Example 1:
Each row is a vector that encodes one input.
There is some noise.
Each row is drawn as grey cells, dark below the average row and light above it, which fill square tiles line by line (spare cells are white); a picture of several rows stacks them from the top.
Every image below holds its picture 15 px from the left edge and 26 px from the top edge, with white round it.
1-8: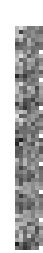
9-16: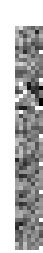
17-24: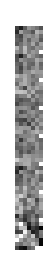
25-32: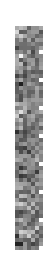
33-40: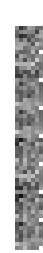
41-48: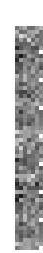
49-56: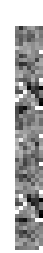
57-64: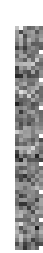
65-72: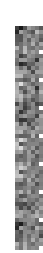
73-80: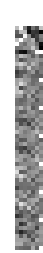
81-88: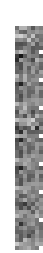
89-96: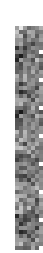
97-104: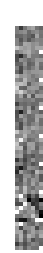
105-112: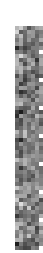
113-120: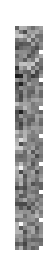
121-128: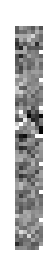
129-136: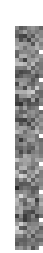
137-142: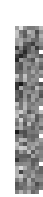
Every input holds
a list of up to two points on a 5-point line.
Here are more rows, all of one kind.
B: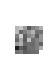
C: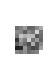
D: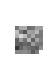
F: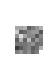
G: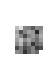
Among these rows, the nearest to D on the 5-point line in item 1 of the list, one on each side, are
C and F.
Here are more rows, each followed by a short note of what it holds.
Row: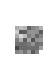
a list of two items
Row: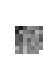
a list of one item
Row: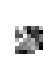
the empty list
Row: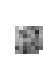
a list of two items
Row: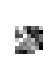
the empty list
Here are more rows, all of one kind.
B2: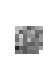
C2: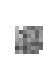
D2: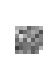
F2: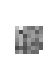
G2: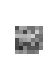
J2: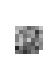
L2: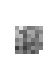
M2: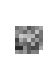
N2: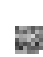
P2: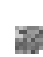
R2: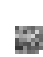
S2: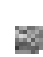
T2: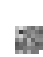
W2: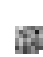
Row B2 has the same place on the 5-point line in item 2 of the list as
D2, J2 and M2.
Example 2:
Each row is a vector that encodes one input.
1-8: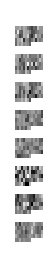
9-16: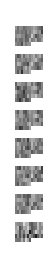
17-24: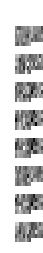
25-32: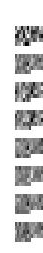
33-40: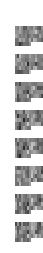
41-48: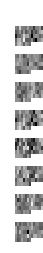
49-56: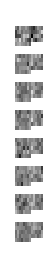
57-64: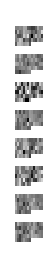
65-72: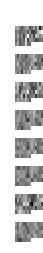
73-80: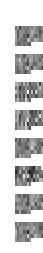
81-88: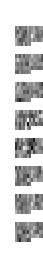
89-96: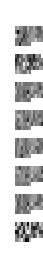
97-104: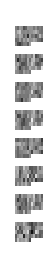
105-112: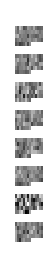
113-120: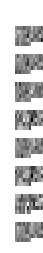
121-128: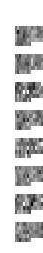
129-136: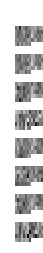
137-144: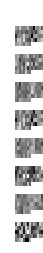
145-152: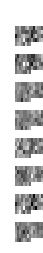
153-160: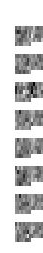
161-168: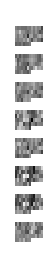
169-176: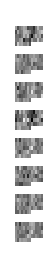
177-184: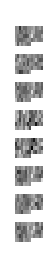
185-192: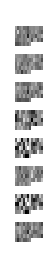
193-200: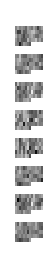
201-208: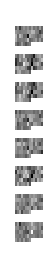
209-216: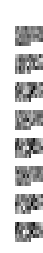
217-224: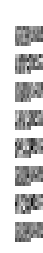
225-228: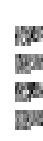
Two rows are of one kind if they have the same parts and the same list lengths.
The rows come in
3 kinds.
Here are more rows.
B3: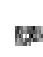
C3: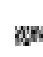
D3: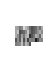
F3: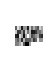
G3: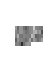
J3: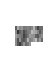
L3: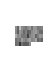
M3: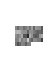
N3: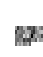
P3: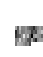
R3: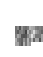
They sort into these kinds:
B3, D3, N3, P3
C3, F3
G3, J3, L3, M3, R3

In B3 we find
a node of a 13-node tree.
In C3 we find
a fixed value.
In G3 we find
four true/false values.
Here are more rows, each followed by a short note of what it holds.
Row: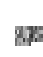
a node of a 13-node tree
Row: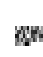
a fixed value
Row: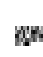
a fixed value
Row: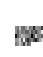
a node of a 13-node tree
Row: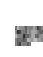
four true/false values
